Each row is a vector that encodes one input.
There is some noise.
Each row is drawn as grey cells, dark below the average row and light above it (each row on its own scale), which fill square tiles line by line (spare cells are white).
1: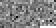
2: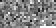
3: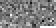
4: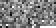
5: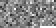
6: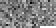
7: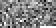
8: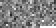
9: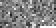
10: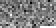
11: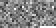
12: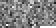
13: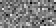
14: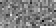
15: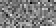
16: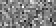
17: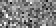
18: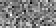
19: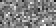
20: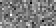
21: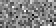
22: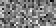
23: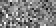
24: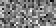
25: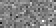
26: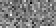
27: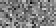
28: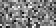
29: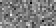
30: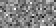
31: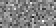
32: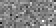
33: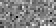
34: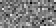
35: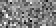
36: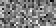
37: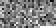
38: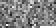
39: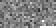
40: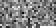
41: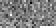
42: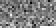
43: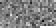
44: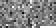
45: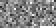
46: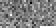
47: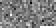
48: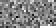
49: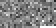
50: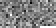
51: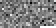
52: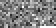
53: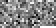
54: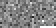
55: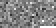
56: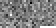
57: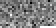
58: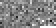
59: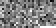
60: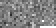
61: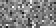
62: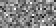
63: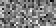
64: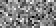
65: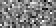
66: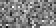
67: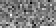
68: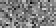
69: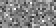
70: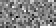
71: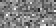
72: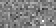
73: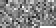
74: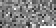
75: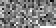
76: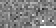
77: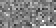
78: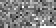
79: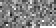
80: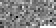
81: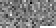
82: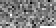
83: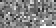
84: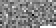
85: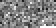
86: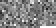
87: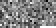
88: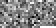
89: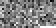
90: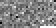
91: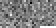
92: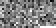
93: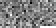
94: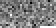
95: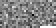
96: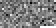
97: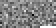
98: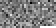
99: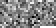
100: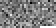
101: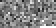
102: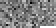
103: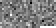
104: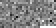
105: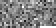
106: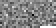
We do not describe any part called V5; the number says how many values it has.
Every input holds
a list of up to two items, each a true/false value and a value of V5.
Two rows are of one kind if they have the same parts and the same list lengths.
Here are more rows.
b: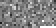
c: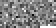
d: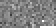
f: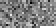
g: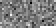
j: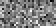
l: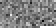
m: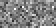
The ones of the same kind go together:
b, c, d, m
f, g, l
j

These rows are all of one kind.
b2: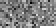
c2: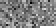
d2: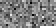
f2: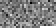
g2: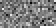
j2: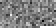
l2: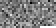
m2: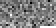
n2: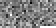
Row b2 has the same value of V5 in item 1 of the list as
c2 and d2.
